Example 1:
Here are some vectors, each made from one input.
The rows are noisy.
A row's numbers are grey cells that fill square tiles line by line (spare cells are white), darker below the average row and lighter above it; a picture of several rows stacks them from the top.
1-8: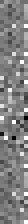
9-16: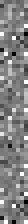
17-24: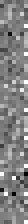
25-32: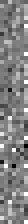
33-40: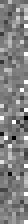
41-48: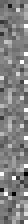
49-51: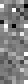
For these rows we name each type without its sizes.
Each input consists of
a list of points on a line.
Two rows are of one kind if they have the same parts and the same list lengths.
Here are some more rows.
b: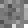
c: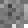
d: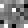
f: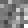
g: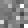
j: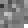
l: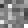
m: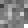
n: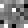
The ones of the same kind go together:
b, c, f
d, n
g, j, l, m

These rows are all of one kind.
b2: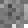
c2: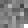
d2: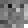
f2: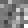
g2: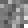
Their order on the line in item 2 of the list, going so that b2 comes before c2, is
d2, f2, g2, b2, c2.
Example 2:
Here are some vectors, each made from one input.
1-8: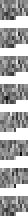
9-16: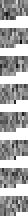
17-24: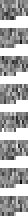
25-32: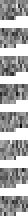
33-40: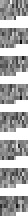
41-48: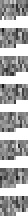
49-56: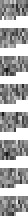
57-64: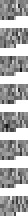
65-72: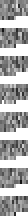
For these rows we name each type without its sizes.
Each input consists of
either a point on a line, or a node of a tree.
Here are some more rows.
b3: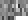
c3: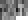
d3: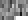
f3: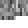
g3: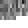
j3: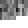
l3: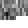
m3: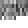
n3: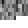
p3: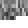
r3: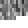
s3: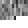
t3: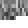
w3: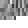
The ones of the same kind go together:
b3, d3, f3, l3, p3, t3
c3, g3, j3, m3, n3, r3, s3, w3

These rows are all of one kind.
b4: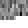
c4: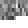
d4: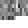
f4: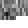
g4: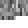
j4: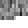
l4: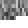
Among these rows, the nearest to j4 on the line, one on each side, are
b4 and g4.
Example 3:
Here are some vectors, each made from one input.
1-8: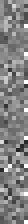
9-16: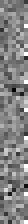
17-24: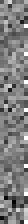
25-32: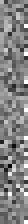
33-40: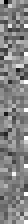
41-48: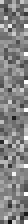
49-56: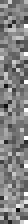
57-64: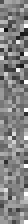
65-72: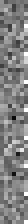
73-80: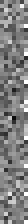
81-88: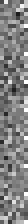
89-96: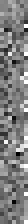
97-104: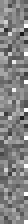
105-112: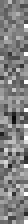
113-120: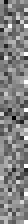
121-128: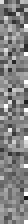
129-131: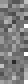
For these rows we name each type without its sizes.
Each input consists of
two labels.
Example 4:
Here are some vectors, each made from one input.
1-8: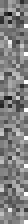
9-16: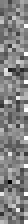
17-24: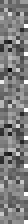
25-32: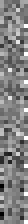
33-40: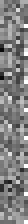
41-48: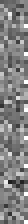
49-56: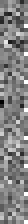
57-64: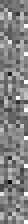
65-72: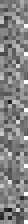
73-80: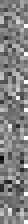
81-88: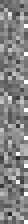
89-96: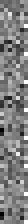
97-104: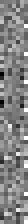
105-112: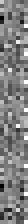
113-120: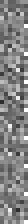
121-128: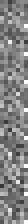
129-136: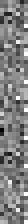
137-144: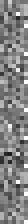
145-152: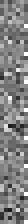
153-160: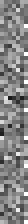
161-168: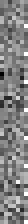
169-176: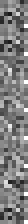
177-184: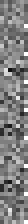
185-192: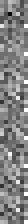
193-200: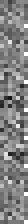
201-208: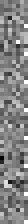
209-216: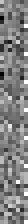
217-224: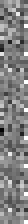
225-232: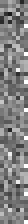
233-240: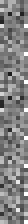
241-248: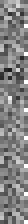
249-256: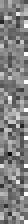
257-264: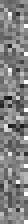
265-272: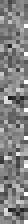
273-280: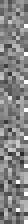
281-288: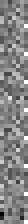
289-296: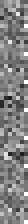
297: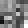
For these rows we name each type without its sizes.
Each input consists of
either a point on a line, or a node of a tree.
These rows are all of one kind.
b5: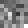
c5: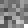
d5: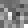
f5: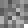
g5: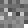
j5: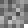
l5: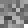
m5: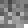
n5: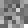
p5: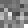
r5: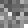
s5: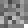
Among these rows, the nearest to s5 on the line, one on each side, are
c5 and f5.
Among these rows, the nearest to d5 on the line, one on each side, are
b5 and p5.
